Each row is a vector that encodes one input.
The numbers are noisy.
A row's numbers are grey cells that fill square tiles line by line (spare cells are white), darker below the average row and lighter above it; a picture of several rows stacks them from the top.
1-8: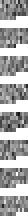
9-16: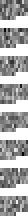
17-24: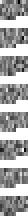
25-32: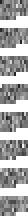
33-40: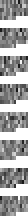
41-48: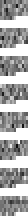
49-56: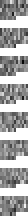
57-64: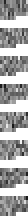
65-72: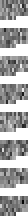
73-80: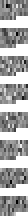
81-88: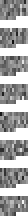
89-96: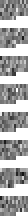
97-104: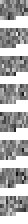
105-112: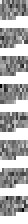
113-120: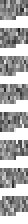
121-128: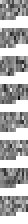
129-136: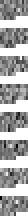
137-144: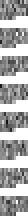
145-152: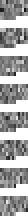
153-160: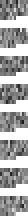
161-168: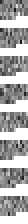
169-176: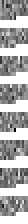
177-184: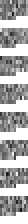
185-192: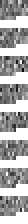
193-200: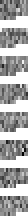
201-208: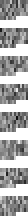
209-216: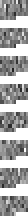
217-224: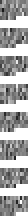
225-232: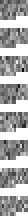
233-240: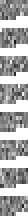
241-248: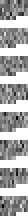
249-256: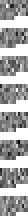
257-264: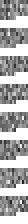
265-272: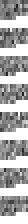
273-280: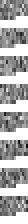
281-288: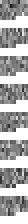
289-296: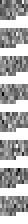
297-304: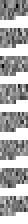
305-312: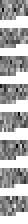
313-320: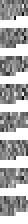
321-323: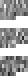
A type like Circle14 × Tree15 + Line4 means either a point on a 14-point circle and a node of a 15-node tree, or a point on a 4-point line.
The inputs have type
Label9 × Label9 × Label9 × Label11.
